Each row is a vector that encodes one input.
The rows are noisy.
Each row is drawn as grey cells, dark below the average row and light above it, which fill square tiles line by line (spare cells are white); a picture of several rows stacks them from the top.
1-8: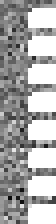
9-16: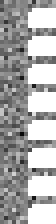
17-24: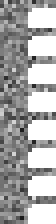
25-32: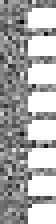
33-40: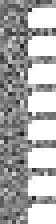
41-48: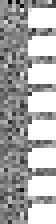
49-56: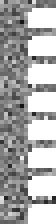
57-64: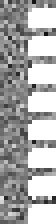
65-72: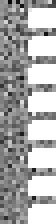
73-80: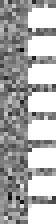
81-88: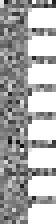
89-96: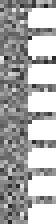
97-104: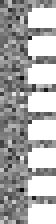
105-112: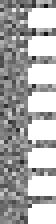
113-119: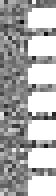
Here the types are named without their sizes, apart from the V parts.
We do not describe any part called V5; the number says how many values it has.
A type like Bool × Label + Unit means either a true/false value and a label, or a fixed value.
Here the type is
(Bool × Circle × Circle × V5 + Unit) × V5.
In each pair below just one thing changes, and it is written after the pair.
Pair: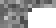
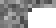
the place on one of the two circles
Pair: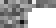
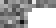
the true/false value
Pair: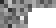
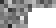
the place on one of the two circles
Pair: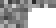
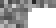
the true/false value
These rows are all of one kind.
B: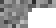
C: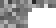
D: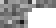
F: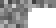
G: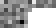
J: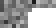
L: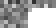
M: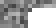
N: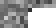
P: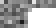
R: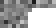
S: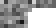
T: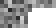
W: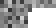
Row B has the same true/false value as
D, F and N.
